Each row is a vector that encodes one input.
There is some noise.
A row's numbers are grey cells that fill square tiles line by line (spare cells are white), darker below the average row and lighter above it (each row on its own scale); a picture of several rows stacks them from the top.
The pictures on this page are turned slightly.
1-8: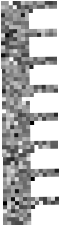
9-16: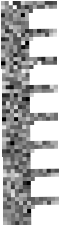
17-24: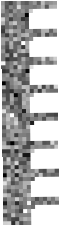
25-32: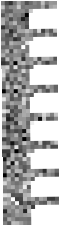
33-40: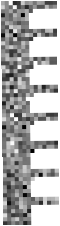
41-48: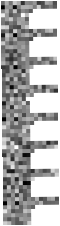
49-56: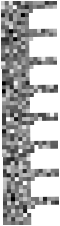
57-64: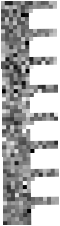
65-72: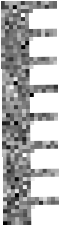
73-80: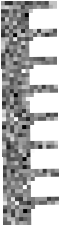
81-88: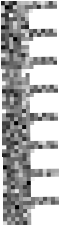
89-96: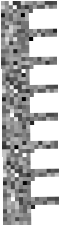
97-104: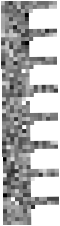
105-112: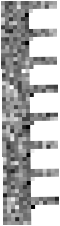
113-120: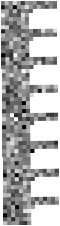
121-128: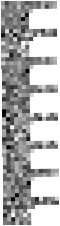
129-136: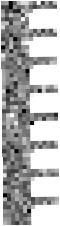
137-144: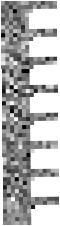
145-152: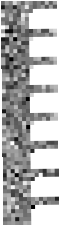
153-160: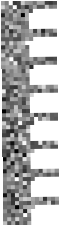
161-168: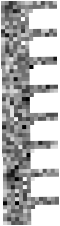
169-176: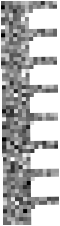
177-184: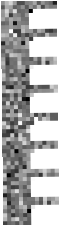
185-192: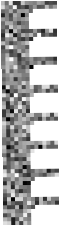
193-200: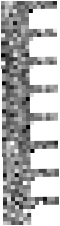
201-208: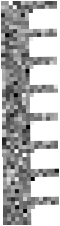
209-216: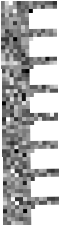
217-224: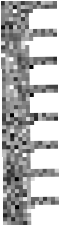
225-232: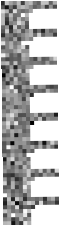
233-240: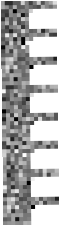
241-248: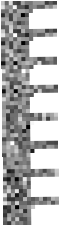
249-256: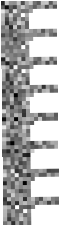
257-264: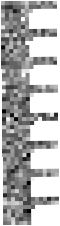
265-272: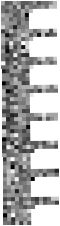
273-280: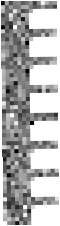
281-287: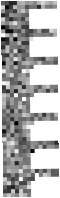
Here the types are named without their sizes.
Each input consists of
a list of points on a line.
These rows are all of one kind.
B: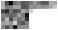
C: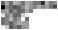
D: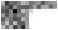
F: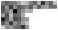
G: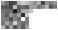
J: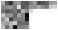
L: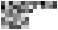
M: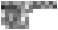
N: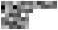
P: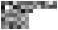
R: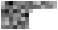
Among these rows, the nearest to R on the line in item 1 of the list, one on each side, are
B and D.
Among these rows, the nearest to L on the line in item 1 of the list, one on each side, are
C and P.
